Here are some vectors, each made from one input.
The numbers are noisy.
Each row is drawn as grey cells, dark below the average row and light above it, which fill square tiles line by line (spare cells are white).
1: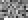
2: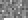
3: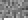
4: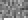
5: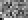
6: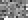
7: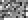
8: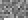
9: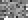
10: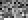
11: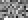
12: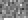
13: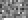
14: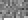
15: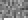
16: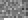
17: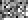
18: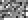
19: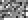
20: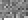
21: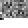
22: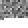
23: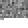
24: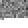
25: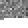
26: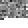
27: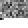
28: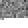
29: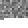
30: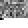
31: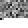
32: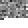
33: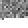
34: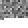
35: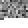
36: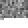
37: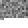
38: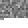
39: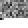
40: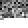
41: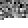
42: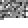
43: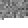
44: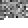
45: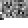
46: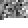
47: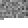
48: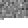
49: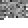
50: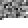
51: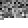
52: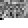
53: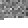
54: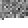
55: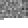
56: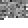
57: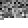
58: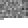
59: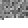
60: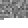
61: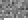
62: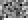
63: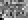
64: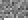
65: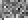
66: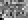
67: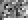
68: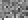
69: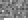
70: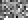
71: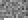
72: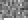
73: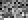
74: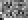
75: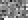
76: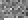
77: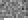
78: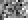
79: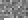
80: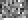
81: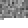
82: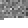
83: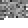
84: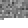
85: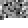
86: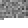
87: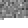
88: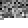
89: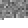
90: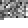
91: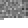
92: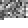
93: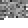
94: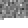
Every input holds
either a point on an 11-point circle, or a fixed value, or three true/false values.
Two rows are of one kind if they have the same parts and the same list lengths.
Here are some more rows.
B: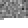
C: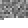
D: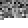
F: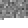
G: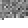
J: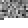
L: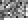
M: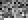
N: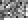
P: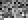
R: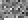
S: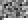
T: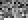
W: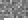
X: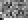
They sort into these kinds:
B, C, F, G, R, W
D, M, P, T
J, L, N, S, X

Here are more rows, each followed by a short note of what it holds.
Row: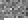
a point on an 11-point circle
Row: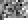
three true/false values
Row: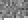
a point on an 11-point circle
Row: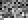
a fixed value
